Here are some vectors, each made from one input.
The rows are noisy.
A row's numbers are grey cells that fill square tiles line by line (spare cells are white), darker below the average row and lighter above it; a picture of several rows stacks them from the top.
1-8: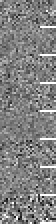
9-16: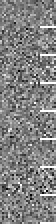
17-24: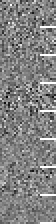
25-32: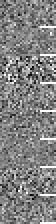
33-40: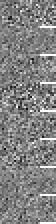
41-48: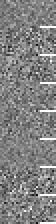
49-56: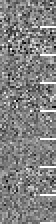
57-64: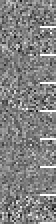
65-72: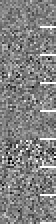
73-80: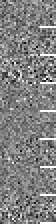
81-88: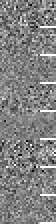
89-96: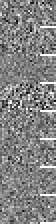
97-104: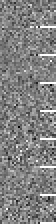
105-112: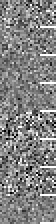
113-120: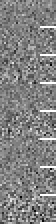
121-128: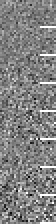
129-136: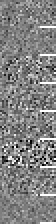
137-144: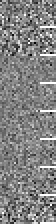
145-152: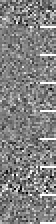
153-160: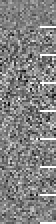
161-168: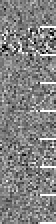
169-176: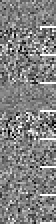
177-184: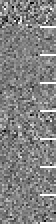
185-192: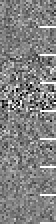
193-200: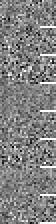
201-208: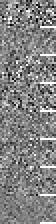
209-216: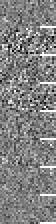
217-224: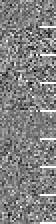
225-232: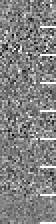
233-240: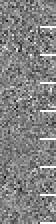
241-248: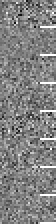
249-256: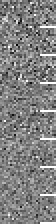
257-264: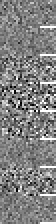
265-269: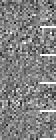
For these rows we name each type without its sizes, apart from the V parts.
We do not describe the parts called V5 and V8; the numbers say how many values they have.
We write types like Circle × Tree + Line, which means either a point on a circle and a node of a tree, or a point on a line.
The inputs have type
Bool × (List(Line) + V5 × V8 × V8 × V8).
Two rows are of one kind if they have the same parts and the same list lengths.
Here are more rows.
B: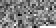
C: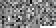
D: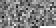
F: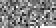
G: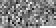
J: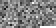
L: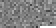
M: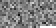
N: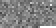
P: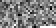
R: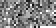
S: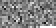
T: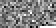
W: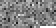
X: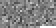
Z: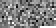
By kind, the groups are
B, D, J, L, P, W
C, F, R
G, N, X, Z
M, S
T

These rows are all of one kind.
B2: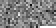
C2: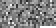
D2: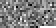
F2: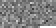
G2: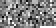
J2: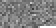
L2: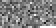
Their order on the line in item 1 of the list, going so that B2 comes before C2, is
D2, B2, L2, G2, C2, J2, F2.
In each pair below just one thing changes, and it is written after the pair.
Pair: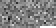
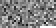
the place on the line in item 1 of the list
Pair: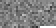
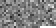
the true/false value
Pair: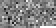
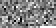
the place on the line in item 1 of the list
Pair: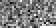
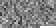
the place on the line in item 1 of the list
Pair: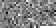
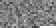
the place on the line in item 1 of the list
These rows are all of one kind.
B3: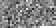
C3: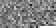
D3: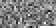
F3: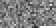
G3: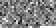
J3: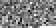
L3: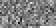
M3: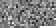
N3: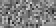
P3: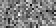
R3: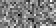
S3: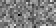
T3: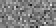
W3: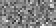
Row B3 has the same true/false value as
D3, R3, S3 and W3.
